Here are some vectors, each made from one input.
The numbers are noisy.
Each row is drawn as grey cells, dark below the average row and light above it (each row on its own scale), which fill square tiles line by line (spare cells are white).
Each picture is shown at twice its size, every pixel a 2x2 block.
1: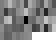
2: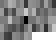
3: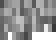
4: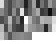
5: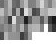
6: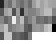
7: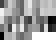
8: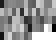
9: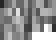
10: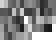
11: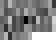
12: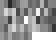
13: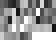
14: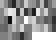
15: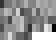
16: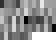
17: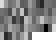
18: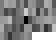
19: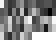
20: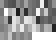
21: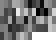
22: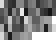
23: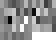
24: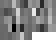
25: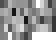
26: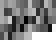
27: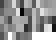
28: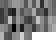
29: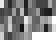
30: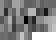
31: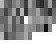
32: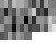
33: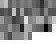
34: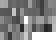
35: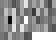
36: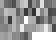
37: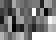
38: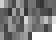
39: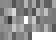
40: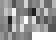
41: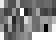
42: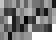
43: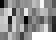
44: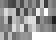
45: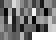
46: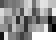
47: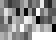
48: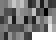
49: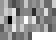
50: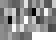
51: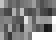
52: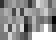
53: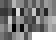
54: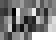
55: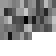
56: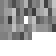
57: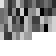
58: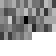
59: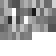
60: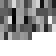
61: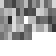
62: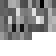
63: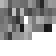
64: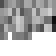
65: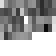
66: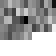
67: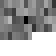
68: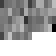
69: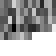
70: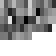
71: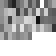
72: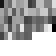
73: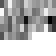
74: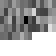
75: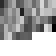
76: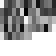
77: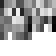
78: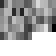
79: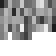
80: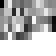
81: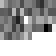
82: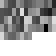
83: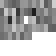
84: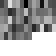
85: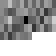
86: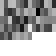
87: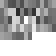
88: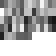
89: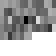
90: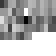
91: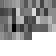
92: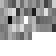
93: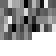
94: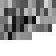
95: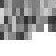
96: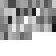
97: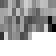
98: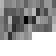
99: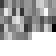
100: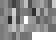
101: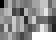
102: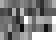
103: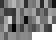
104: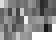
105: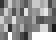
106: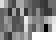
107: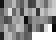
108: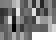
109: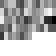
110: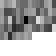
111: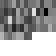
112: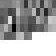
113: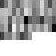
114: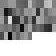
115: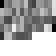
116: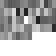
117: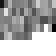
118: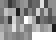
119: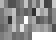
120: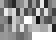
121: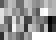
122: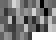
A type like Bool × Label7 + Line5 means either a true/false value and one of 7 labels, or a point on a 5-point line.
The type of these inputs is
Bool × (Line4 + Line10).
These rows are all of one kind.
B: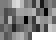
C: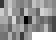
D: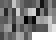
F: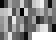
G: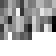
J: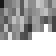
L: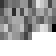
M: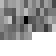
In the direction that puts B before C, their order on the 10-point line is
B, D, G, J, L, F, C, M.
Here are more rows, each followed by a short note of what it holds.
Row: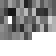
a point on a 10-point line and a true/false value
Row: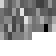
a point on a 4-point line and a true/false value
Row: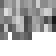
a point on a 10-point line and a true/false value
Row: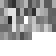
a point on a 4-point line and a true/false value
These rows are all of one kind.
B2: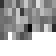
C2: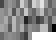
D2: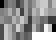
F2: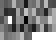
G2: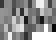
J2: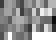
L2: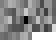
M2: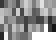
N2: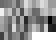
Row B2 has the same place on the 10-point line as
D2 and J2.
